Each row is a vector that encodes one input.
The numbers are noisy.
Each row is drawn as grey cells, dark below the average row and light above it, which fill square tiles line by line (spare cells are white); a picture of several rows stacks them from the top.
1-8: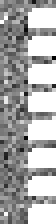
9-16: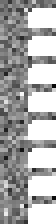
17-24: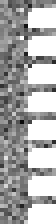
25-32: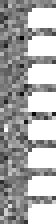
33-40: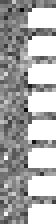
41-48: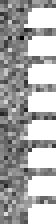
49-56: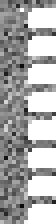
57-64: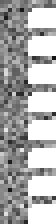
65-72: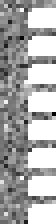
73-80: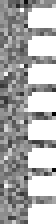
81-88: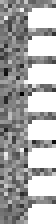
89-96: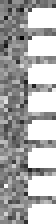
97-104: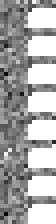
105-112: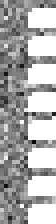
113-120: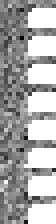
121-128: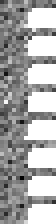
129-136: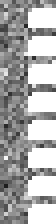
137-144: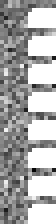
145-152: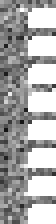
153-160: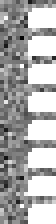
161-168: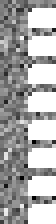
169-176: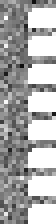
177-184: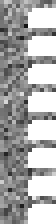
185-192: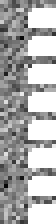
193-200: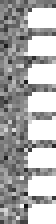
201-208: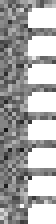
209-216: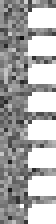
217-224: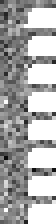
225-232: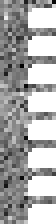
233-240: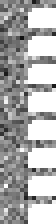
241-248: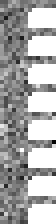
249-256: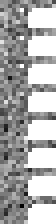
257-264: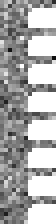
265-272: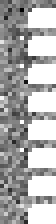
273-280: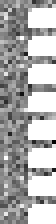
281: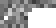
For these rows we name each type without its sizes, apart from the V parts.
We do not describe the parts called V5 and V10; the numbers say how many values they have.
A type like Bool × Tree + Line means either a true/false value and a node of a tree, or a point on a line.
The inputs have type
(Bool × V10 + V5) × Label × Label.
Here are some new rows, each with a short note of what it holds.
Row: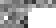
two labels, a true/false value and a value of V10
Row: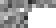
two labels, a true/false value and a value of V10
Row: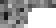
two labels and a value of V5
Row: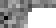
two labels and a value of V5
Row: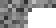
two labels and a value of V5
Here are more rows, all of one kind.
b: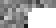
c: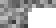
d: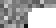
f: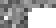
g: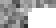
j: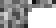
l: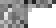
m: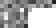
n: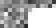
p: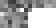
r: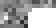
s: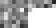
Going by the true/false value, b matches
d, f, j and l.
